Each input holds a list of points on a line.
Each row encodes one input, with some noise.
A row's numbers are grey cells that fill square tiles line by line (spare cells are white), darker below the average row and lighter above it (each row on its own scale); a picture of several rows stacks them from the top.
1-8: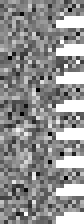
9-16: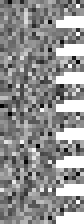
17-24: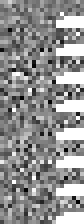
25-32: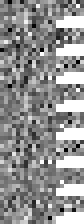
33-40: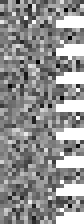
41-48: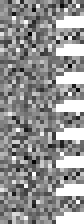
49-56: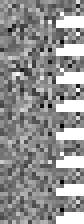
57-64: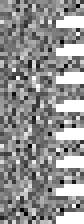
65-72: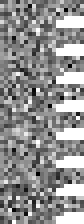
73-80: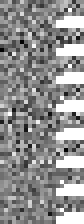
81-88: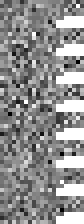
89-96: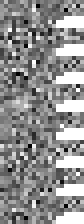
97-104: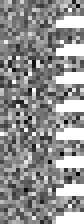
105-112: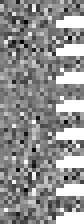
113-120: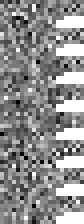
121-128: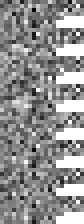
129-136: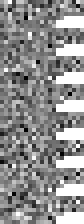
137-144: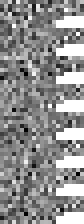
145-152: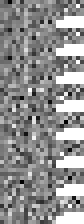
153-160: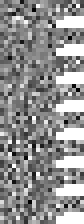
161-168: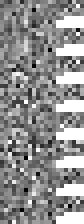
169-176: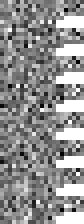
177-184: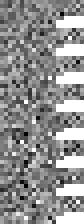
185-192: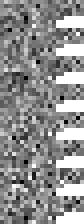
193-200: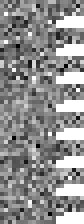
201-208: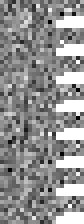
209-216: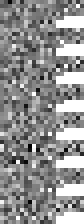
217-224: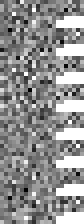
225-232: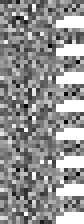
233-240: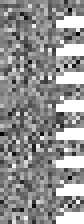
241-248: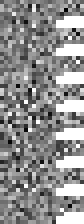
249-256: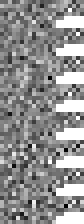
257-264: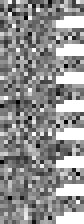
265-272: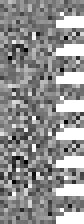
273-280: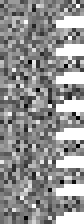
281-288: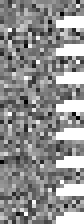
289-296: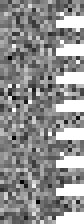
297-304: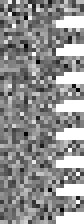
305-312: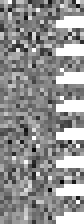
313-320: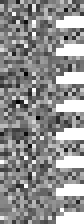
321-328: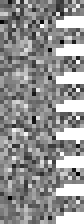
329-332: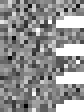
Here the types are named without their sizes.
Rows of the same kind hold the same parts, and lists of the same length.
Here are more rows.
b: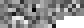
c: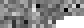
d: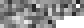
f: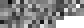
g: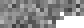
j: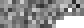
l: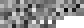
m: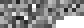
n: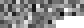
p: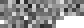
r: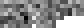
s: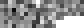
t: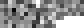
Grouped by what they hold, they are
b, d, l, p, r
c, f, g, m
j, n
s, t

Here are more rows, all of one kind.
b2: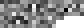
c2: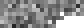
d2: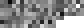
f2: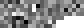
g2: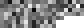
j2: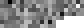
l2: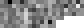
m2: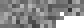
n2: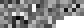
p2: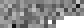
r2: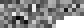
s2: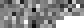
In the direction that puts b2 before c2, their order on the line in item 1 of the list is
b2, r2, n2, f2, p2, c2, m2, g2, s2, d2, j2, l2.
